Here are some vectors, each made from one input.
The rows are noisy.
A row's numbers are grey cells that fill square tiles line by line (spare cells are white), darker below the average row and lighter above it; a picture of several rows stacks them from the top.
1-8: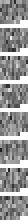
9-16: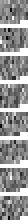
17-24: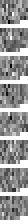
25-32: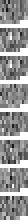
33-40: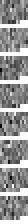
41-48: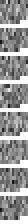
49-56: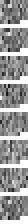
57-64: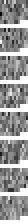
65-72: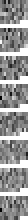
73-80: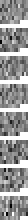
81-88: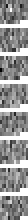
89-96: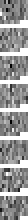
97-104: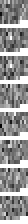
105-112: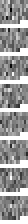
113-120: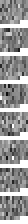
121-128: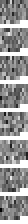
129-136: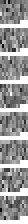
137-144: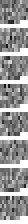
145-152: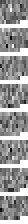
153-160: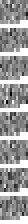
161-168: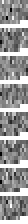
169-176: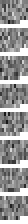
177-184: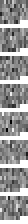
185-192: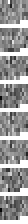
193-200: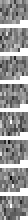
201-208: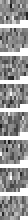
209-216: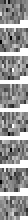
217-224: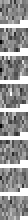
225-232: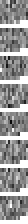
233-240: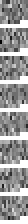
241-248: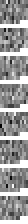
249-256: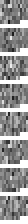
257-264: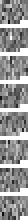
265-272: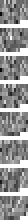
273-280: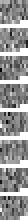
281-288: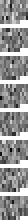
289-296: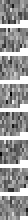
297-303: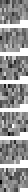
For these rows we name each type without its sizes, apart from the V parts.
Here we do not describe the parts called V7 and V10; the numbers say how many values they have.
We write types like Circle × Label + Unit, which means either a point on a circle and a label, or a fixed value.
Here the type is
Bool × (Line + V7) × V10.
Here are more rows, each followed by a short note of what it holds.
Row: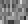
a true/false value, a value of V7 and a value of V10
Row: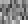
a point on a line, a true/false value and a value of V10
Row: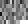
a true/false value, a value of V7 and a value of V10
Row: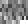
a point on a line, a true/false value and a value of V10
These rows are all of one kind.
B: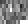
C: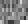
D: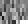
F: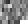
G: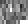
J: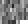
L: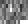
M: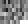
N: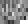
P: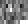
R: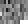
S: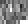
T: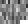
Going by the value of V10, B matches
G, N, S and T.
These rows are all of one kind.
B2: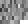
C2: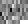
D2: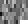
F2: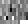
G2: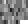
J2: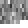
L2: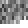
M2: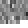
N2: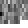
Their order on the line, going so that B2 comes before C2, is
L2, B2, J2, M2, F2, C2, G2, D2, N2.
